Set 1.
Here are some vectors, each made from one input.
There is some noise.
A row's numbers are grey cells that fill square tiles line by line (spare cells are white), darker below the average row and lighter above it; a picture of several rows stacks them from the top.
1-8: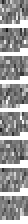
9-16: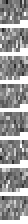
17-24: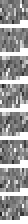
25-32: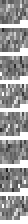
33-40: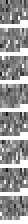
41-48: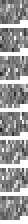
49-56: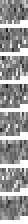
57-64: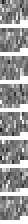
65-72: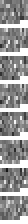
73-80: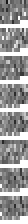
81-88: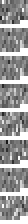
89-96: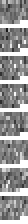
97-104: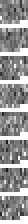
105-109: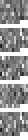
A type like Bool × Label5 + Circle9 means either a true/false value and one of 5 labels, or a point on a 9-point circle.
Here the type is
Bool × Bool × Bool × Bool.
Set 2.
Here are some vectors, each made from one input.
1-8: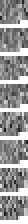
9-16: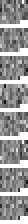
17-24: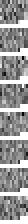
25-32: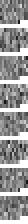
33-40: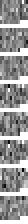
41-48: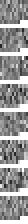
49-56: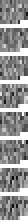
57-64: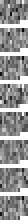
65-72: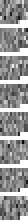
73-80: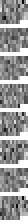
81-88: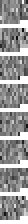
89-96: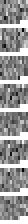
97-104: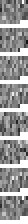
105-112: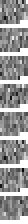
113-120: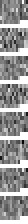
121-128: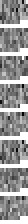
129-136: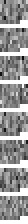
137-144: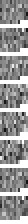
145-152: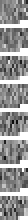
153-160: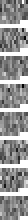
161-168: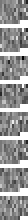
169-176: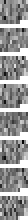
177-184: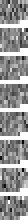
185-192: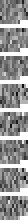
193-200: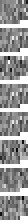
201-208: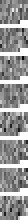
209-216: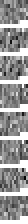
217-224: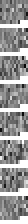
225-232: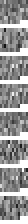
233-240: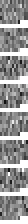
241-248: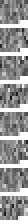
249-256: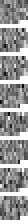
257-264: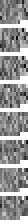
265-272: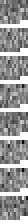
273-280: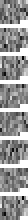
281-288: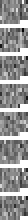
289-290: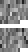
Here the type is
Bool × Bool × Bool × Bool × Bool.
